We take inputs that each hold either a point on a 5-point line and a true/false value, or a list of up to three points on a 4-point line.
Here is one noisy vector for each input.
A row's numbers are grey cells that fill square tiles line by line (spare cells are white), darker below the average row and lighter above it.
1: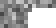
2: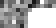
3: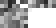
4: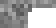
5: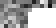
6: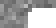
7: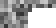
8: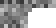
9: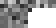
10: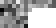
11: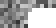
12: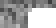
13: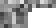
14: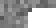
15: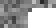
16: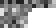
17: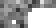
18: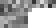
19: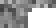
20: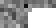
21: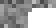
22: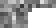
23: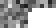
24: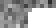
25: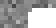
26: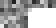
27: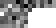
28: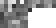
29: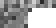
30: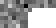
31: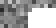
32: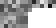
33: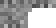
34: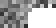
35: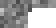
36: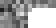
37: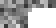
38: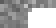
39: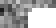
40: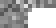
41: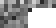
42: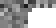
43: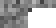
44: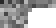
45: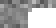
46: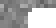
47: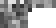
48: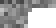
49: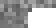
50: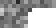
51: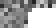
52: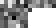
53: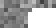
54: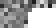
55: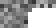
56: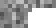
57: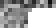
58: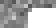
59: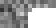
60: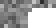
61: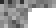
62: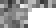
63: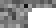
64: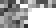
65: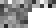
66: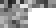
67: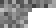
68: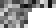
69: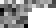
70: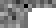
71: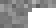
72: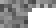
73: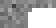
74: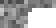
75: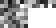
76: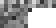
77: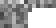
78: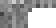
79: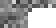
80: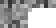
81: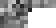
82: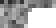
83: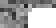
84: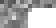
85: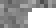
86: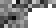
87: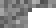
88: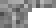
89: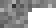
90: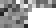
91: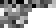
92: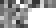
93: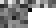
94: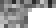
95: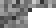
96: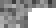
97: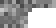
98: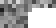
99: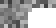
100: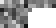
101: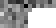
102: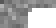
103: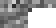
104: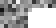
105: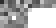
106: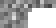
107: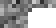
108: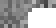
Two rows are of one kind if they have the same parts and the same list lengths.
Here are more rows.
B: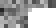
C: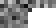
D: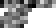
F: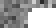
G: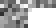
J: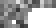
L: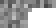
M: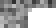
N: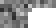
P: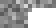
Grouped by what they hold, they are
B, C, M, N
D, J
F, P
G
L

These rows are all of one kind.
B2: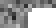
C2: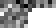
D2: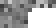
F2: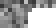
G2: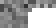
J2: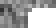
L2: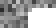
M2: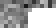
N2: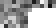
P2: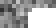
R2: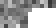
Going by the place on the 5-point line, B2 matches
D2, J2 and R2.
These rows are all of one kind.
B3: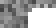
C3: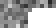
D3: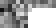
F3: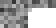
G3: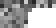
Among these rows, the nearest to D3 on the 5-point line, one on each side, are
B3 and F3.
